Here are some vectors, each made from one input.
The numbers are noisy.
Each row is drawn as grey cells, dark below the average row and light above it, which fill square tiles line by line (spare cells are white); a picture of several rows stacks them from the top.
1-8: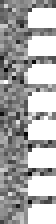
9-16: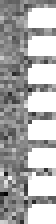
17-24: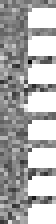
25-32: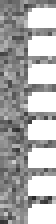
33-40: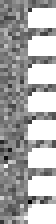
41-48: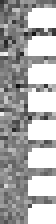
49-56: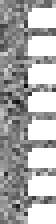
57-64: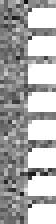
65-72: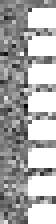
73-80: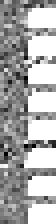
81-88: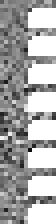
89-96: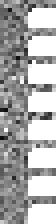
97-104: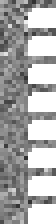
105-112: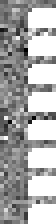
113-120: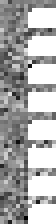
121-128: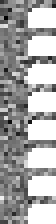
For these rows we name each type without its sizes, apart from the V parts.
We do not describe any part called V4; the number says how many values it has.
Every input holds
a point on a circle, together with a list of items, each either a point on a line, or a value of V4.
